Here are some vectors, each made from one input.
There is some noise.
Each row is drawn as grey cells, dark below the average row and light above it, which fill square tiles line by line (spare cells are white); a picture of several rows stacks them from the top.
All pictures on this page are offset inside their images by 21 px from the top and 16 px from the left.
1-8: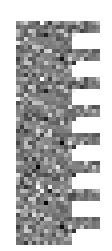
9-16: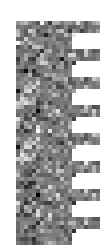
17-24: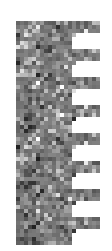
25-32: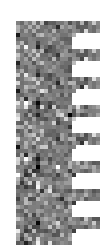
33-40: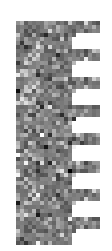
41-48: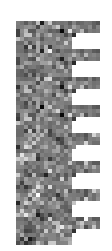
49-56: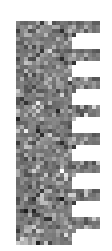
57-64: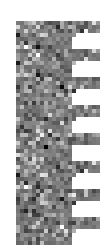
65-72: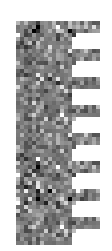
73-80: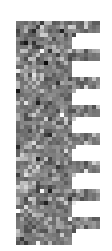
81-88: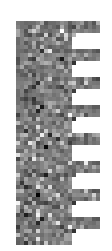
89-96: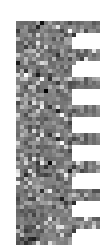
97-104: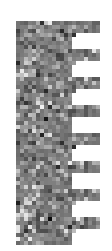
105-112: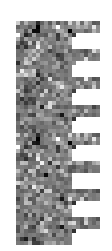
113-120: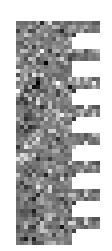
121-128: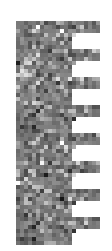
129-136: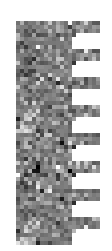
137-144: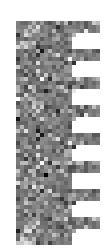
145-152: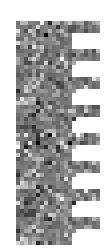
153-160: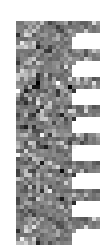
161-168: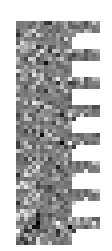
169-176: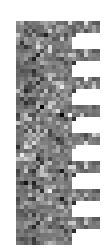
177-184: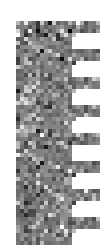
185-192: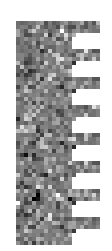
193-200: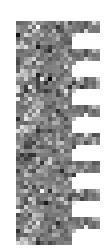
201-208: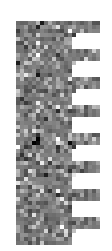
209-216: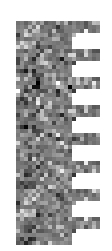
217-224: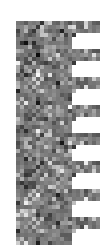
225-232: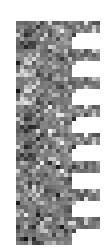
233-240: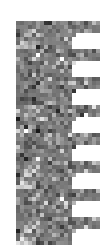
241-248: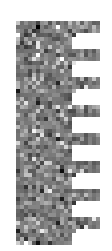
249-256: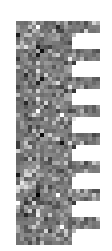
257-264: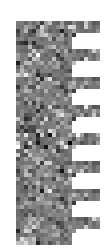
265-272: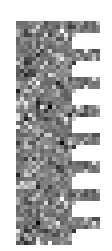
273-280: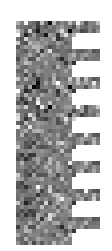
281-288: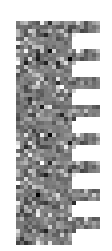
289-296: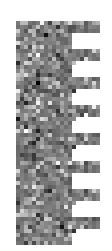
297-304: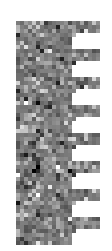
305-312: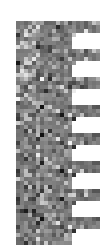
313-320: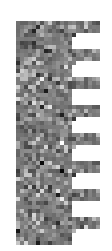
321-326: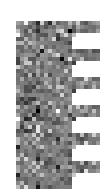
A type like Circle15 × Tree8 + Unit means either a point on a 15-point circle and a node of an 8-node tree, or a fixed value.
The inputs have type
Bool × (Line7 + Line10).
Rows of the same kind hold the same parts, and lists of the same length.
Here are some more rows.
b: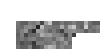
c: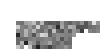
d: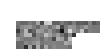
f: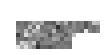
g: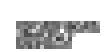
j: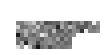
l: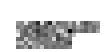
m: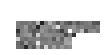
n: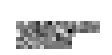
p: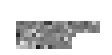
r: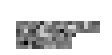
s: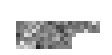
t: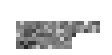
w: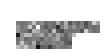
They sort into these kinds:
b, c, d, f, j, m, p, r, s, w
g, l, n, t

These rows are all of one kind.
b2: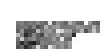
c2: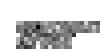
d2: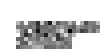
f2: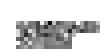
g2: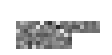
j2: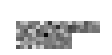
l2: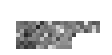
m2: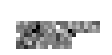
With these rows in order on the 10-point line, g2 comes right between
b2 and j2.
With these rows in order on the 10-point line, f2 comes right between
c2 and d2.
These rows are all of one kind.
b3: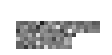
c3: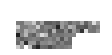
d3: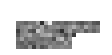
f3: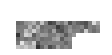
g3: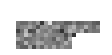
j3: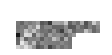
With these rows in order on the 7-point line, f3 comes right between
g3 and j3.
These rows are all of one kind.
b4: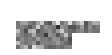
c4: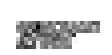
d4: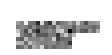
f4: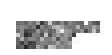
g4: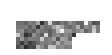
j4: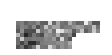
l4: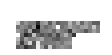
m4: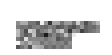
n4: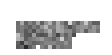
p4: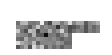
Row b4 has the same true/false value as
d4, m4 and p4.
